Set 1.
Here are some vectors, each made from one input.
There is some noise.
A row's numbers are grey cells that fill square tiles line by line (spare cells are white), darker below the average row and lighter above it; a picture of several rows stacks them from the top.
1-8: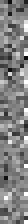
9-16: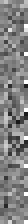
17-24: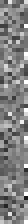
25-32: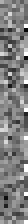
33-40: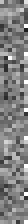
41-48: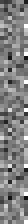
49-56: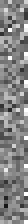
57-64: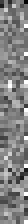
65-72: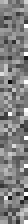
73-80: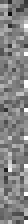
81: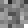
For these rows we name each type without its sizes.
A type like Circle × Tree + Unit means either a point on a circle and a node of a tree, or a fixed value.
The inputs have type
Line × Tree.
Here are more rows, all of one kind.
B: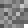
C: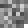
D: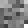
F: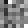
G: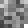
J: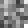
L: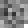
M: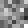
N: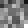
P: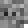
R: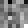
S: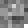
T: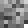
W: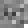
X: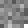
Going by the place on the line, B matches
C, L, P and W.
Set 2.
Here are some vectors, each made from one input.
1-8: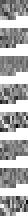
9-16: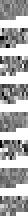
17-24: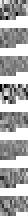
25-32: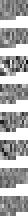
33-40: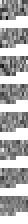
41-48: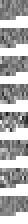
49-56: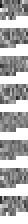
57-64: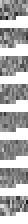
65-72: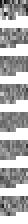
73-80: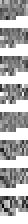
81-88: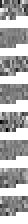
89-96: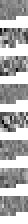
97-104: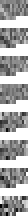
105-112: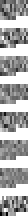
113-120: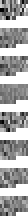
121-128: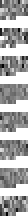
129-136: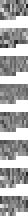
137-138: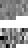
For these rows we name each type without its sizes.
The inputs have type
List(Line).
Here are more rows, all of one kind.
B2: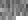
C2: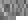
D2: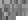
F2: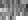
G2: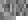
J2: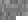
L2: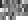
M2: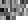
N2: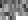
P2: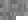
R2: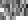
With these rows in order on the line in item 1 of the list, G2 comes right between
B2 and R2.
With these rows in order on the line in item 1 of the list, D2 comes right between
J2 and M2.
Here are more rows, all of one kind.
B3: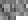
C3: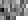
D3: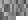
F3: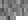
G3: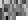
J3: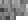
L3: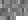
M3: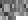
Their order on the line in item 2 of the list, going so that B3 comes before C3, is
J3, B3, D3, C3, M3, L3, G3, F3.
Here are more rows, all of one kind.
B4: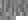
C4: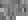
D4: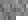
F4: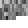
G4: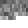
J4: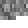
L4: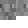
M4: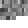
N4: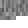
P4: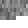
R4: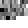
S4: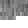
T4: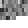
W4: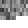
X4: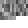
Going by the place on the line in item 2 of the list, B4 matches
C4, G4, J4 and T4.
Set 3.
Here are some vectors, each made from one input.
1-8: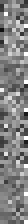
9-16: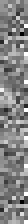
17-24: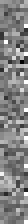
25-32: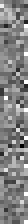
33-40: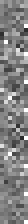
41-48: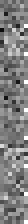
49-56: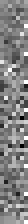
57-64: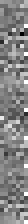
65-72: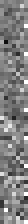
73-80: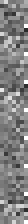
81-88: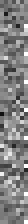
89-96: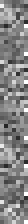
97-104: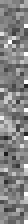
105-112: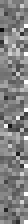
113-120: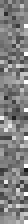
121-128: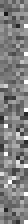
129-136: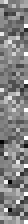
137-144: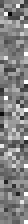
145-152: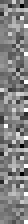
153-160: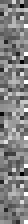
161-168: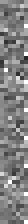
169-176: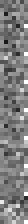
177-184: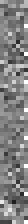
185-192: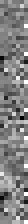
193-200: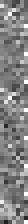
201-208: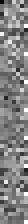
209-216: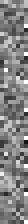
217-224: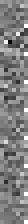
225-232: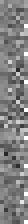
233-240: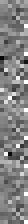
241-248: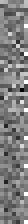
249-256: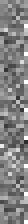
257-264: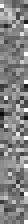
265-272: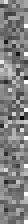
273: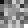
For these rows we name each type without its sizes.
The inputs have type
Line + Tree.
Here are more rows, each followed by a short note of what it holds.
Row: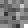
a node of a tree
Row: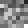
a point on a line
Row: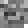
a node of a tree
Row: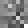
a node of a tree
